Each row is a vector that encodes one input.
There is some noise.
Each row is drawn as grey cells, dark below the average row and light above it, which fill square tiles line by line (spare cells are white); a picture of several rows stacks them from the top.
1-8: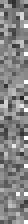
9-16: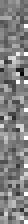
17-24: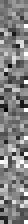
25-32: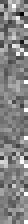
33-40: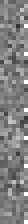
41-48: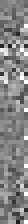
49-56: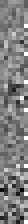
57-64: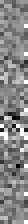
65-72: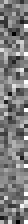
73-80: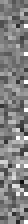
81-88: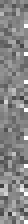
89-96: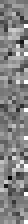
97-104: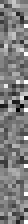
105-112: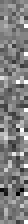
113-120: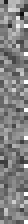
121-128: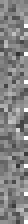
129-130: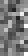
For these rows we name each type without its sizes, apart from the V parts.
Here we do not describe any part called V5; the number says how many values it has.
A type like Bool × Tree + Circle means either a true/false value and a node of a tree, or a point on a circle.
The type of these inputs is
List(Bool × V5 + Line).
